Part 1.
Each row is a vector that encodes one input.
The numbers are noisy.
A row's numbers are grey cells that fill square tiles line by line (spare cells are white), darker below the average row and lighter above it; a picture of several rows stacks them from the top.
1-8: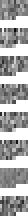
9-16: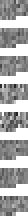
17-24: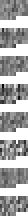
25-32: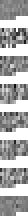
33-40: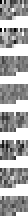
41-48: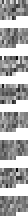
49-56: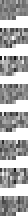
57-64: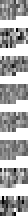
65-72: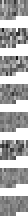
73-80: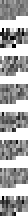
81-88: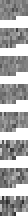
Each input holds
one of 7 labels.
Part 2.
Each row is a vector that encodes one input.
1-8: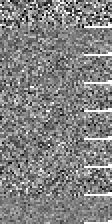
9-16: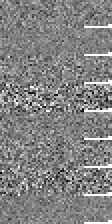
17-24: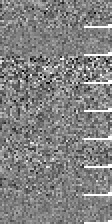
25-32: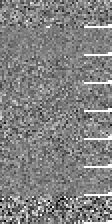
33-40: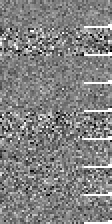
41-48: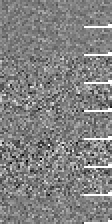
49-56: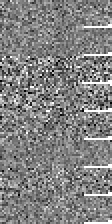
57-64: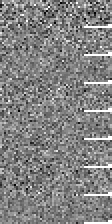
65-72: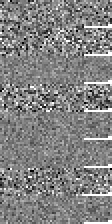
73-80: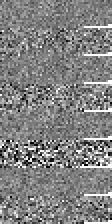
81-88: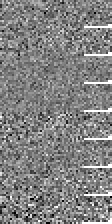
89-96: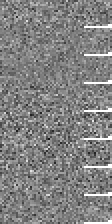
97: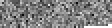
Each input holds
a node of a 13-node tree.
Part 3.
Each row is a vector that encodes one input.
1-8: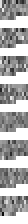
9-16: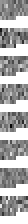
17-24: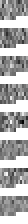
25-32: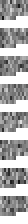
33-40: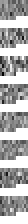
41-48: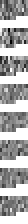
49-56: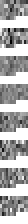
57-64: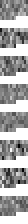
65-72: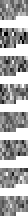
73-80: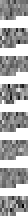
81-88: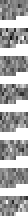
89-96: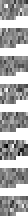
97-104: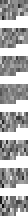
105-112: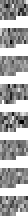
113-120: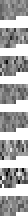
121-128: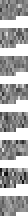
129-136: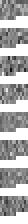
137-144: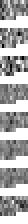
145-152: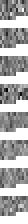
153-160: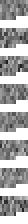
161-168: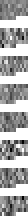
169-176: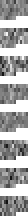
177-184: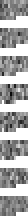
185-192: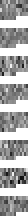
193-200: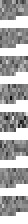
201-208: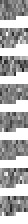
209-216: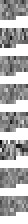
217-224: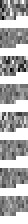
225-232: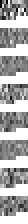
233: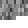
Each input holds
a point on a 6-point circle.
